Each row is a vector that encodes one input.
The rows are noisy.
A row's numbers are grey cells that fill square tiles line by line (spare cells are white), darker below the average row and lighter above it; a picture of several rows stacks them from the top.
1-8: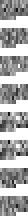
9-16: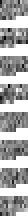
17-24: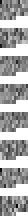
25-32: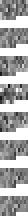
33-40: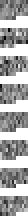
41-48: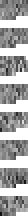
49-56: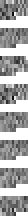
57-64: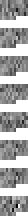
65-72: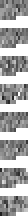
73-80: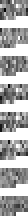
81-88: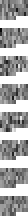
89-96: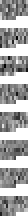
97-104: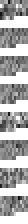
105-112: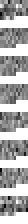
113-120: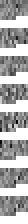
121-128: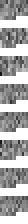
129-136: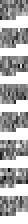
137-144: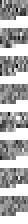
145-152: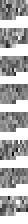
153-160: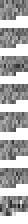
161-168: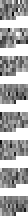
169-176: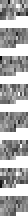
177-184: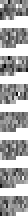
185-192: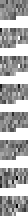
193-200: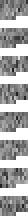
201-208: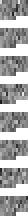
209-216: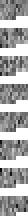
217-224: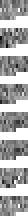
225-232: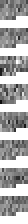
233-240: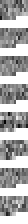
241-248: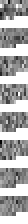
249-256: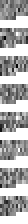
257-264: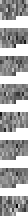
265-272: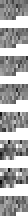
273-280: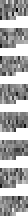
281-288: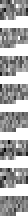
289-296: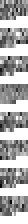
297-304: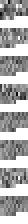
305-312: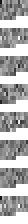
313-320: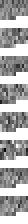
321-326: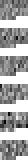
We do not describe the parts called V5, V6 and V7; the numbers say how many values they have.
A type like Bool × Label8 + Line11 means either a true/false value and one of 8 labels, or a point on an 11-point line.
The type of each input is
(Bool × Tree9 × V7 + Label8) × V6 + V5.
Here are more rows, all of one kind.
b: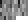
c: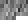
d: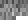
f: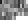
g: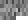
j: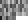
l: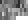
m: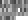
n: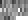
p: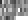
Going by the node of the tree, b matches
d, f, g and n.
